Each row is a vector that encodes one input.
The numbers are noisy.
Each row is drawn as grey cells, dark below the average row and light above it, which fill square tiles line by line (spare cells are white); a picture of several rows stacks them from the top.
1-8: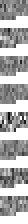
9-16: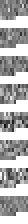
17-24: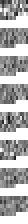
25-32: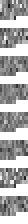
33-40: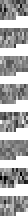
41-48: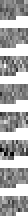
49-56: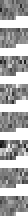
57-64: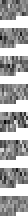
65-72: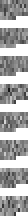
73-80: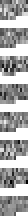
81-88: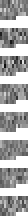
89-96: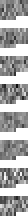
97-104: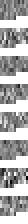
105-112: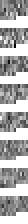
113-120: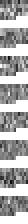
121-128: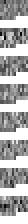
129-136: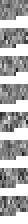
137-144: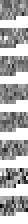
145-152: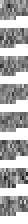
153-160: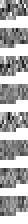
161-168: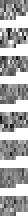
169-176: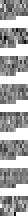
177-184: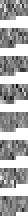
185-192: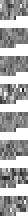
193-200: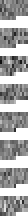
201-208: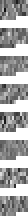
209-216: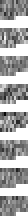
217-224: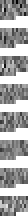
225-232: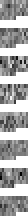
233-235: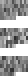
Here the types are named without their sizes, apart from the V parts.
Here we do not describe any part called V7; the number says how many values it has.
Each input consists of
a value of V7, together with either a node of each of two trees, or a list of points on a circle.
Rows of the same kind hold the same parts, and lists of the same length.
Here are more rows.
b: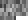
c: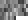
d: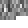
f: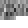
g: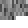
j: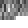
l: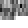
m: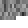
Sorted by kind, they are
b, f
c, j
d
g, m
l

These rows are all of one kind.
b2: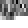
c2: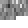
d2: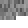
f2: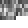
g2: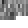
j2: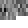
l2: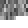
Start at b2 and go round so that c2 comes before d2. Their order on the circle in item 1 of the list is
b2, j2, c2, f2, d2, g2, l2.
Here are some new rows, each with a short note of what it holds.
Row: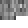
a value of V7, together with a list of three items
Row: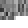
a value of V7, together with a list of three items
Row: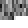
a value of V7, together with a list of one item
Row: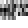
a node of each of two trees and a value of V7
